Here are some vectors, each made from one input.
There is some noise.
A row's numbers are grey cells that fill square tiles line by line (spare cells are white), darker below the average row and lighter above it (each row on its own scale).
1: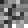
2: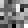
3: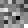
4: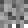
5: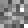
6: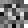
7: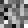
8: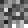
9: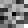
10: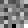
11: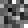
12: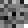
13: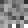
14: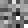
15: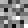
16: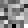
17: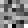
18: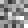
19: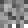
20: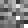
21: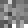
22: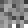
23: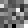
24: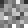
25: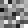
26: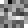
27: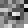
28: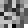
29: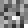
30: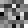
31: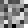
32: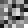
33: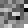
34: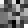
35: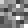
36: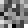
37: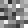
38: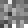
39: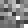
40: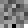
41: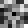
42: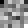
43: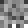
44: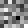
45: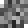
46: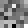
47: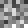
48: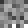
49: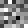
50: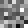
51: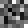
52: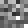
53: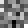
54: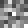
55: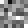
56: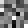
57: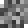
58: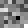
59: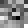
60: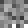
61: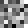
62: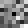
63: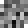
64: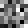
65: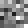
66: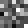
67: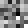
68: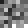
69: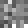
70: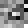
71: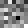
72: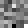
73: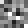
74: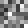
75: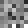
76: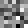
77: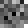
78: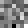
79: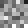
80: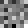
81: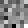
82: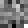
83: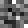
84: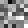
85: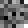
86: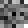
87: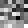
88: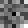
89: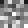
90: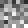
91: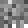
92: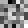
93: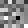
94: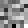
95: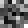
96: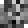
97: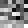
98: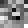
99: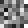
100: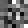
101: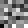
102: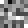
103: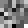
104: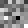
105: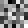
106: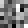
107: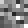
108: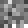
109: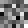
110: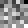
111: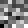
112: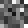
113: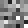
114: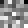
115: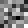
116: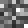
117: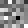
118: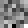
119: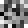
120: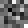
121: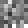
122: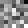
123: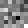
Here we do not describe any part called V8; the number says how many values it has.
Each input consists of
a value of V8, together with either a point on an 11-point circle, or a point on a 7-point line.
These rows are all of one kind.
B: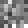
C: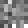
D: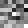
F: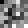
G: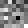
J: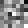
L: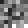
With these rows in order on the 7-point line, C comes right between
B and D.
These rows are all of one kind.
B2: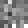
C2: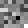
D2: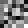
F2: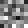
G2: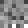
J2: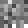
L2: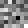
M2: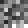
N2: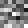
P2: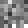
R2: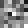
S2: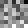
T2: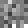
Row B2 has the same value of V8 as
J2, P2 and T2.
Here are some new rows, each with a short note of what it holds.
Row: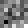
a point on a 7-point line and a value of V8
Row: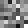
a point on an 11-point circle and a value of V8
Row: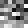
a point on a 7-point line and a value of V8
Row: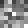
a point on a 7-point line and a value of V8
